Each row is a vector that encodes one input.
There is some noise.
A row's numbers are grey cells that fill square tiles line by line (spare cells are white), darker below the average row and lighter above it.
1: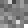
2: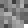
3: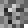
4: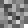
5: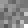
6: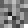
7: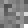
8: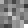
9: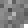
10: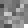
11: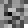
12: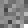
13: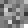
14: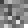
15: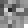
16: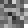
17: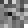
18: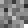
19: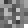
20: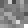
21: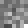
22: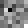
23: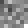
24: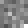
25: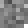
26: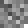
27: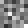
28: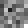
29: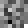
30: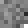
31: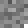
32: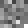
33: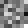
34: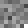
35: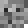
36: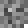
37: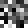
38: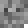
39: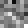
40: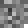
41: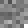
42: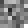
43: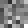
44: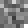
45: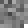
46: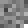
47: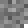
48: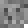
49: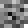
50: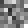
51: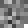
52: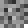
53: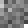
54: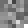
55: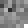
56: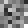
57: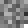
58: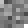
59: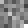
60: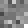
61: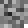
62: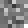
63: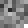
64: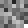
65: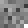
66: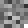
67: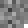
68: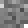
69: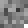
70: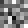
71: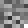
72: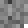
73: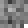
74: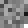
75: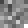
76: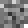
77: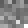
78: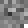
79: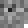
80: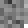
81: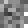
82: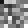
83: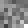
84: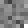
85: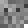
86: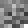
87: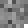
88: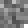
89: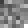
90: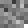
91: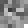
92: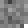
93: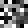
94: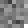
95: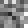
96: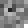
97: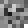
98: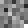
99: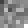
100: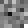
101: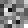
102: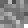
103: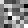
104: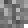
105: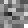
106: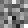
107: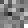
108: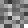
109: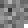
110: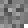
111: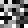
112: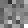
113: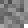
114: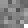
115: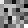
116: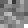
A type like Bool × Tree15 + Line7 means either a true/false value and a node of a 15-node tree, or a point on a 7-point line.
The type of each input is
Circle15 + Unit.
